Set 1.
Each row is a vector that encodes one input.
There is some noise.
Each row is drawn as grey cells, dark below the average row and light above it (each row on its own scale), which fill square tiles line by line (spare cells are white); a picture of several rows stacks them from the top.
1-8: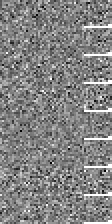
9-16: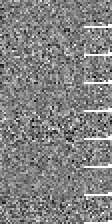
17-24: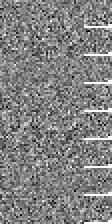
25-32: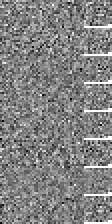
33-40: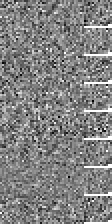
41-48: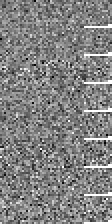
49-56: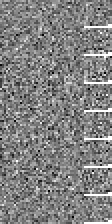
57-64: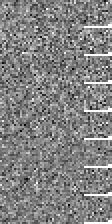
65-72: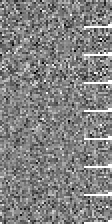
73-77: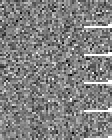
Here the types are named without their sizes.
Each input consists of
either a point on a circle, or a point on a line.
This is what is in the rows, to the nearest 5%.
About 70% of them hold a point on a circle. The rest hold a point on a line.
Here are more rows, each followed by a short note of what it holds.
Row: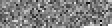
a point on a circle
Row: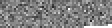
a point on a line
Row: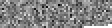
a point on a circle
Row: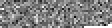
a point on a line
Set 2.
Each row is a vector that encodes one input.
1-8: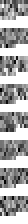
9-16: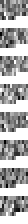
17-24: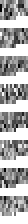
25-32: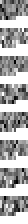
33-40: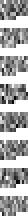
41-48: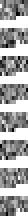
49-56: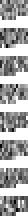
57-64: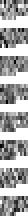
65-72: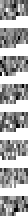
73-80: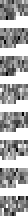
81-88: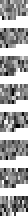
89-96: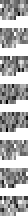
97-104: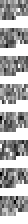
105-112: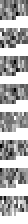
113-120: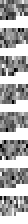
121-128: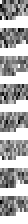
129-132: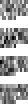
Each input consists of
a true/false value, together with either a fixed value, or a node of a 15-node tree.
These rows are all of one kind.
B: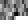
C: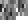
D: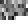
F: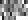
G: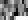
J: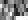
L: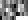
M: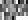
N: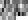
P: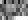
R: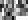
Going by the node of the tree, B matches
D and G.
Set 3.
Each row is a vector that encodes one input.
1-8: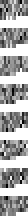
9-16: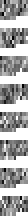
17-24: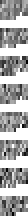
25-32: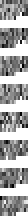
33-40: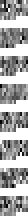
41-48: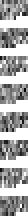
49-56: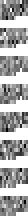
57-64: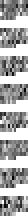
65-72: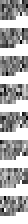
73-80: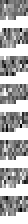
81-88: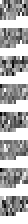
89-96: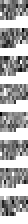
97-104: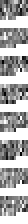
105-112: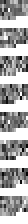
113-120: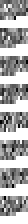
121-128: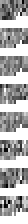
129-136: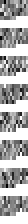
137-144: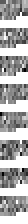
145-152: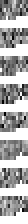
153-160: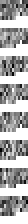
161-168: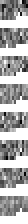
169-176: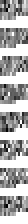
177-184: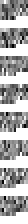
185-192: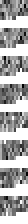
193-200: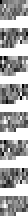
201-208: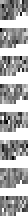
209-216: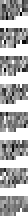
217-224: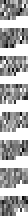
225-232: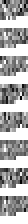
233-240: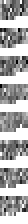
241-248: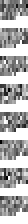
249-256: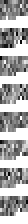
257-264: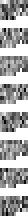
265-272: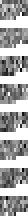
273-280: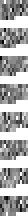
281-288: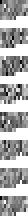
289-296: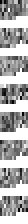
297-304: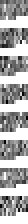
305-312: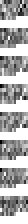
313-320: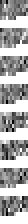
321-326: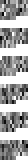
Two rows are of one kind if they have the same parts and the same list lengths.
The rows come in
2 kinds.
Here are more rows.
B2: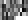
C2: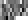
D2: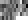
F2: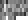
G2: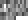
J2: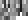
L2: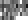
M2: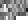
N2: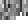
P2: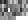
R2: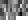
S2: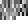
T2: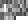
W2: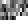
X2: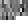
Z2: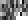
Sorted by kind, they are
B2, C2, D2, L2, W2, X2, Z2
F2, G2, J2, M2, N2, P2, R2, S2, T2

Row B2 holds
a node of a 16-node tree.
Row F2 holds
four true/false values.
